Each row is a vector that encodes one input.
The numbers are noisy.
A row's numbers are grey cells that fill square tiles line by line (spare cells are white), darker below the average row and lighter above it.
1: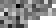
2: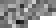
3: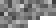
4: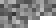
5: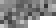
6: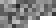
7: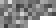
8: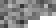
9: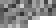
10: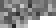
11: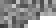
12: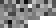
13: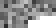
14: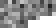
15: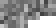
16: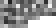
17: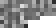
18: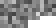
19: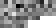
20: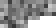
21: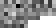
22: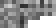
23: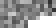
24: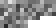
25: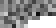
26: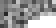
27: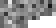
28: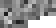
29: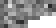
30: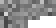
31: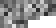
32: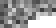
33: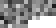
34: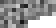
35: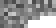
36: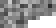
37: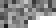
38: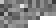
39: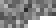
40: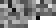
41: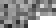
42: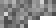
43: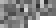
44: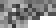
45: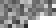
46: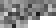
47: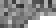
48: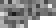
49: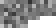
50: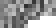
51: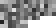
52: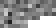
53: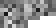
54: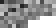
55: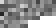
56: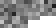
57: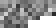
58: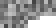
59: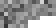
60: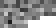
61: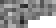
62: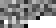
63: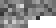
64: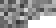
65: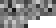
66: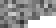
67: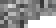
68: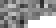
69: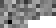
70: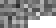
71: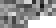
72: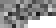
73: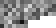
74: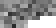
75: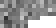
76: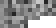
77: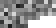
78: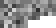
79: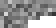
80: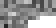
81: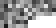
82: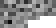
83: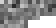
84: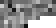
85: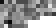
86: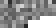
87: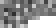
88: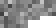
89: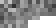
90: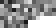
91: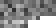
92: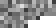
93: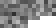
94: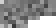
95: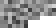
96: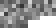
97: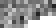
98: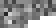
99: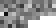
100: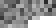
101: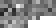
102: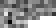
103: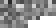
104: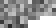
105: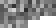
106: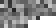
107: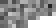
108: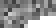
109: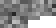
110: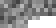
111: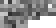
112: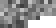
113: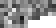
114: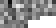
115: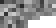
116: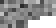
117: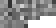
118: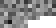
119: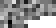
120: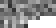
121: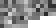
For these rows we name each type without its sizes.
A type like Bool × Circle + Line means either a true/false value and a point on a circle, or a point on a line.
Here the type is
Bool × Bool × Bool × (Label + Tree).
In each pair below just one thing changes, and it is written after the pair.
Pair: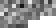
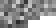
one of the three true/false values
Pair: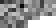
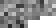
one of the three true/false values
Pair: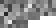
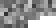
the node of the tree
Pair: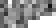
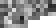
the node of the tree
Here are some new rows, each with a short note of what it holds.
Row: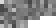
a label and three true/false values
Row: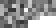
a node of a tree and three true/false values
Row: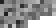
a node of a tree and three true/false values
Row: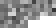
a node of a tree and three true/false values
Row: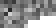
a node of a tree and three true/false values
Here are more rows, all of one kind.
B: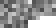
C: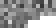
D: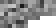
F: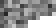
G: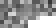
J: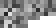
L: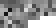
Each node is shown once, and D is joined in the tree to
C and F.
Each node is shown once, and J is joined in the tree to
L.
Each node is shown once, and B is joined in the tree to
C and G.
